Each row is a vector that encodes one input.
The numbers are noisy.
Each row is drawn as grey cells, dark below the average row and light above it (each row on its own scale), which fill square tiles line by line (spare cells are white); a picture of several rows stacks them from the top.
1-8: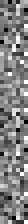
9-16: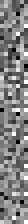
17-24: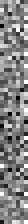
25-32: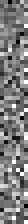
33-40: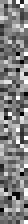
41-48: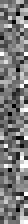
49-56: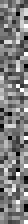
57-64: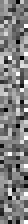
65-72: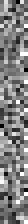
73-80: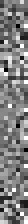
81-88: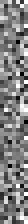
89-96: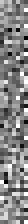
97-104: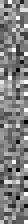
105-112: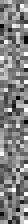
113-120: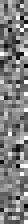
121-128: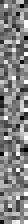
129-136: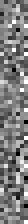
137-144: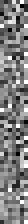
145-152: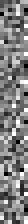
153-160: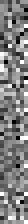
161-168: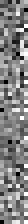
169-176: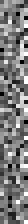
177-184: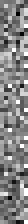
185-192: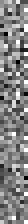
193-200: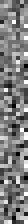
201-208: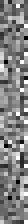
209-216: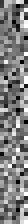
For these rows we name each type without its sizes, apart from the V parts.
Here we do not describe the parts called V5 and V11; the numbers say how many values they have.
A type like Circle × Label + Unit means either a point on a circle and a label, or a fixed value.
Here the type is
(Bool × Bool × Bool + V5) × Label + V11.
